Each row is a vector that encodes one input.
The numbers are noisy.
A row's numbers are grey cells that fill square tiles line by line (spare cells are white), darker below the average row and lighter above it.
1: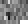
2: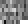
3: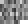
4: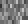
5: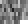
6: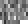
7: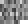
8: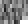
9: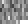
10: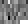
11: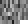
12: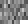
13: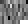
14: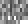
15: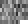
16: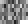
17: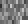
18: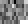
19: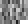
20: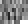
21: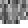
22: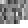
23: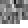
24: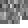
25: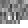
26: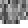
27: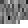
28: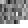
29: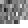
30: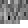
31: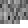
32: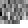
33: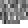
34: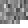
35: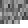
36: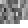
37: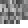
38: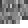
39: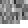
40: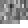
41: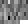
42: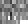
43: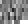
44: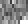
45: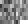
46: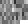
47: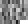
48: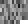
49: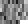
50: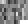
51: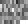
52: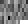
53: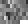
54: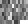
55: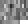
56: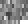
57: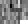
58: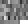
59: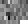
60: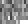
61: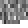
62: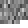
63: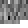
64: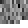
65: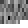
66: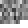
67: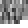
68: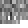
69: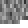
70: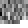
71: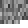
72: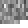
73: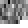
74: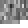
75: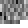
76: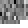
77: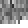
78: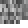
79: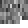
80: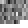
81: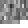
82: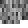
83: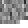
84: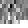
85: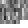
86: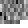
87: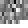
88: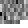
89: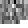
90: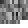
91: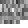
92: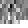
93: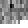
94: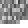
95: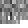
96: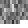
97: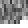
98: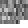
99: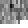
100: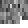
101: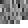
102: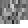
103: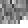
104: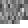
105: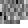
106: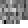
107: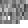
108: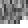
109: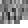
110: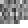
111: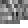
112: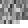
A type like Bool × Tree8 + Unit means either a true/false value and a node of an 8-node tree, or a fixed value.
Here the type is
(Label8 + Line8) × Line8.
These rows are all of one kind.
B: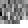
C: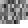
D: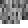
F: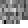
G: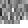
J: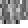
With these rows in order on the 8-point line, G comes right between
B and F.
